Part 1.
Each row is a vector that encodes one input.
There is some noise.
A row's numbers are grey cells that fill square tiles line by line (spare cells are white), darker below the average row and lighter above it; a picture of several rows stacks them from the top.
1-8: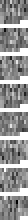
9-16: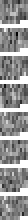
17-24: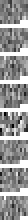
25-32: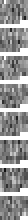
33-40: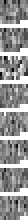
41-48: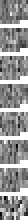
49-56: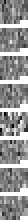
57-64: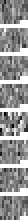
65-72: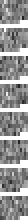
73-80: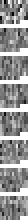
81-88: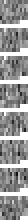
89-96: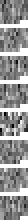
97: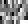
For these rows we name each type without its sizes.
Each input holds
a list of points on a circle.
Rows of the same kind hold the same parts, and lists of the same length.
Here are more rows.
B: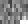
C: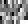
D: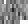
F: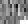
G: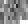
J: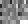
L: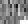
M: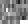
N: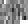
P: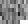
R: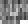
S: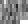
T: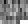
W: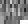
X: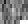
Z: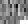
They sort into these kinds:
B, F, L, S, W, X, Z
C
D, G, J, M, N, P, R, T

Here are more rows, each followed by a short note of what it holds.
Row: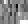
a list of one item
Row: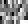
the empty list
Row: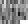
a list of two items
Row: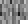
a list of two items
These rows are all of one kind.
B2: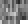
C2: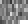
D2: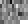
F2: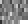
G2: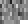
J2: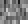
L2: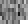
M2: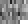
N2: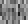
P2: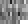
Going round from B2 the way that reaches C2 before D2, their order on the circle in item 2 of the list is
B2, G2, F2, N2, L2, J2, M2, P2, C2, D2.
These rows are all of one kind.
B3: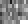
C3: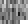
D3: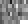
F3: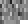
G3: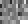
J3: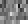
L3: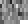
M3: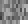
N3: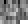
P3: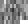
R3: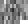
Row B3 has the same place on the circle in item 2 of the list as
M3, P3 and R3.
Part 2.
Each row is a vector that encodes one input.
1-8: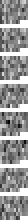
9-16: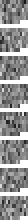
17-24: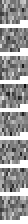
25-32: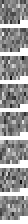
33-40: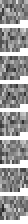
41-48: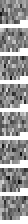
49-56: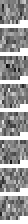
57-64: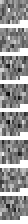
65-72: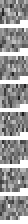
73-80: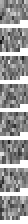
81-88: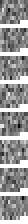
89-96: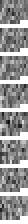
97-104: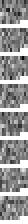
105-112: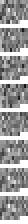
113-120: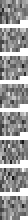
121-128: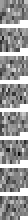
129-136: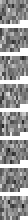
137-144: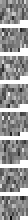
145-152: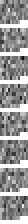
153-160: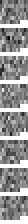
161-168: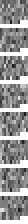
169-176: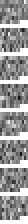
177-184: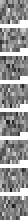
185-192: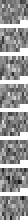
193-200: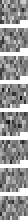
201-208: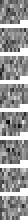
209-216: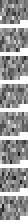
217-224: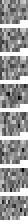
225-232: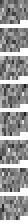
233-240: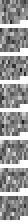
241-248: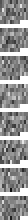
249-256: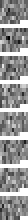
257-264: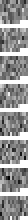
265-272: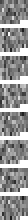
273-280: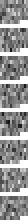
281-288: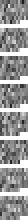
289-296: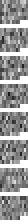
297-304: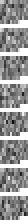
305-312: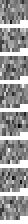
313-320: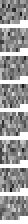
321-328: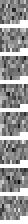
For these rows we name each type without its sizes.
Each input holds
a point on a circle and a true/false value.
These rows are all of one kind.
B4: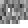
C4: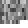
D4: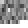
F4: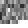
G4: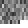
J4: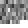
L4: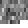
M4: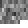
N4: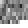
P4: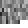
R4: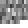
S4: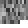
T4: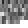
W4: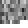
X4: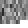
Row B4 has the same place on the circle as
D4, F4, J4 and N4.
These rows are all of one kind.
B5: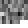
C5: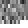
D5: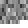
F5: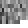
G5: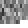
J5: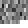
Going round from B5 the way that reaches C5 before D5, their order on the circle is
B5, J5, F5, G5, C5, D5.
